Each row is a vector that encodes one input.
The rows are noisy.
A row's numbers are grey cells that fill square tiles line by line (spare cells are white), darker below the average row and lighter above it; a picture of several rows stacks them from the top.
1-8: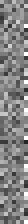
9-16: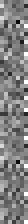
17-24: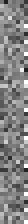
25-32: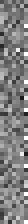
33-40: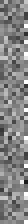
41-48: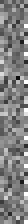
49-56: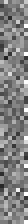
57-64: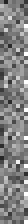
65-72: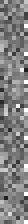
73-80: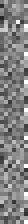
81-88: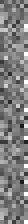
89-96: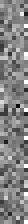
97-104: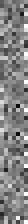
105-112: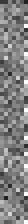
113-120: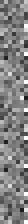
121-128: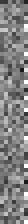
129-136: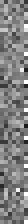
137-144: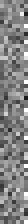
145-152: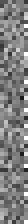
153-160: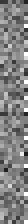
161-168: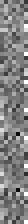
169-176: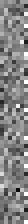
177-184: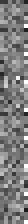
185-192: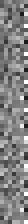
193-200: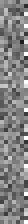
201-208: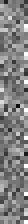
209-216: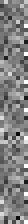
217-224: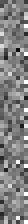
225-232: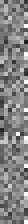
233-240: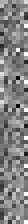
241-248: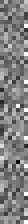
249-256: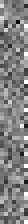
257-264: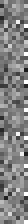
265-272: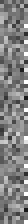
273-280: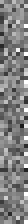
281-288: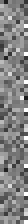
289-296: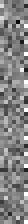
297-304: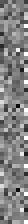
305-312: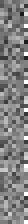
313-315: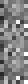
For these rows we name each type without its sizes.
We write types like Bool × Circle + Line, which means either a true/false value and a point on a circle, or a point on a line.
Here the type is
Bool × Bool × Bool × Bool.
